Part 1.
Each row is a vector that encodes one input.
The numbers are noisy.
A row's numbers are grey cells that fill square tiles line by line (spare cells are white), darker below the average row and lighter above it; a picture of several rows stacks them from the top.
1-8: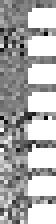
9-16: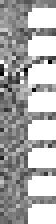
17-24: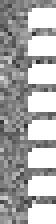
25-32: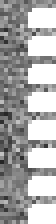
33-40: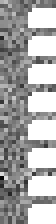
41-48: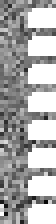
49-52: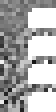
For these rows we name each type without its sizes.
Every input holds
a node of a tree.
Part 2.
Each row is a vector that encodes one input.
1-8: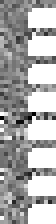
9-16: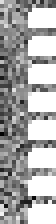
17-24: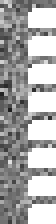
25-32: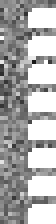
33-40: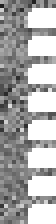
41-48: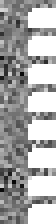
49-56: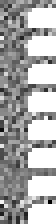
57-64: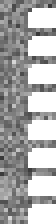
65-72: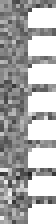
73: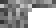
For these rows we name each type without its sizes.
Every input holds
a node of a tree.
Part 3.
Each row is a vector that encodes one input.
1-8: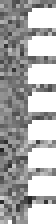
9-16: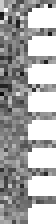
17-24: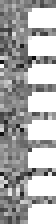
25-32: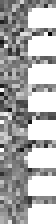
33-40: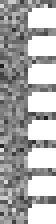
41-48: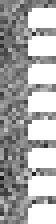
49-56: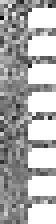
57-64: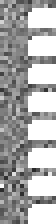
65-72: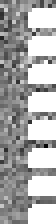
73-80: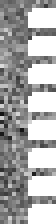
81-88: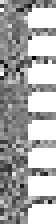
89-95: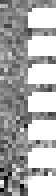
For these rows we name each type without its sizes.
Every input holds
a node of a tree.
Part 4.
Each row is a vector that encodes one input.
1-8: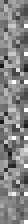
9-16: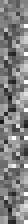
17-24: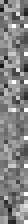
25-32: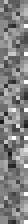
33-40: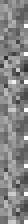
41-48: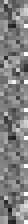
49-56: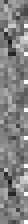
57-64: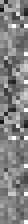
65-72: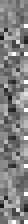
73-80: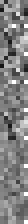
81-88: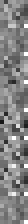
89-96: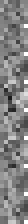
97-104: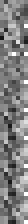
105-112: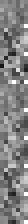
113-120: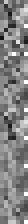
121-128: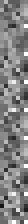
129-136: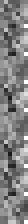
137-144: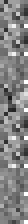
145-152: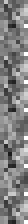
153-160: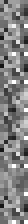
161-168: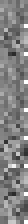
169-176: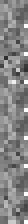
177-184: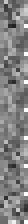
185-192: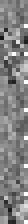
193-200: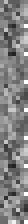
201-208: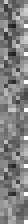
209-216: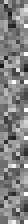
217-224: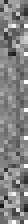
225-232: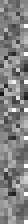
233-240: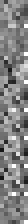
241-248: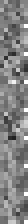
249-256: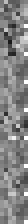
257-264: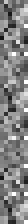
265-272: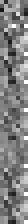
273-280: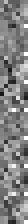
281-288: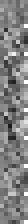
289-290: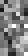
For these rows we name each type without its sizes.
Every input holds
a point on a line.
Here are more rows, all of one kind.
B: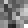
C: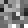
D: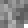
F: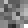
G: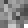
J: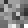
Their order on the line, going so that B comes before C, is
B, F, D, G, J, C.
